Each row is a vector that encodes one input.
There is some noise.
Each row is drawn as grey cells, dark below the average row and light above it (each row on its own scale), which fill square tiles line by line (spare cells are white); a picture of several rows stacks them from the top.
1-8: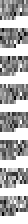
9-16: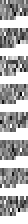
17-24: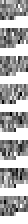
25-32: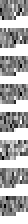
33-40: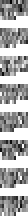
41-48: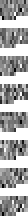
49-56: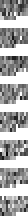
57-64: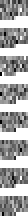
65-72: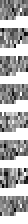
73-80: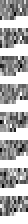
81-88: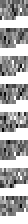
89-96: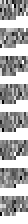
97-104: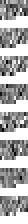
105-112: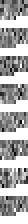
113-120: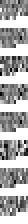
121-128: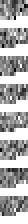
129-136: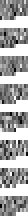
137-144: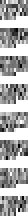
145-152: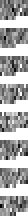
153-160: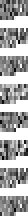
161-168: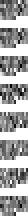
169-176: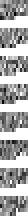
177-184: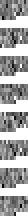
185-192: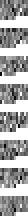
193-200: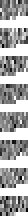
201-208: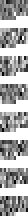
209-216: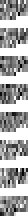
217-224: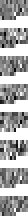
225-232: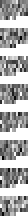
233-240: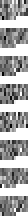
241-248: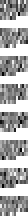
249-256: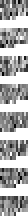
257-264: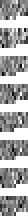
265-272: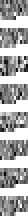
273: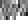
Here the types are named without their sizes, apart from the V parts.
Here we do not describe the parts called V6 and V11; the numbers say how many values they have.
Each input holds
a value of V11, together with either a point on a line and a value of V6, or three true/false values.
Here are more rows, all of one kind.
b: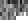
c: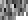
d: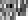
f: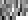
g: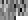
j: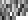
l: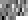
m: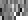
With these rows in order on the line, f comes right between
c and l.
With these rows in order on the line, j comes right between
b and g.
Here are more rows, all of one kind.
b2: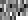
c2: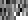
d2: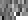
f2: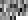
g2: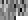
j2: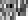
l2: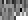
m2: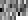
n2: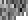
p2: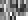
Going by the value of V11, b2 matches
f2, j2, m2 and p2.
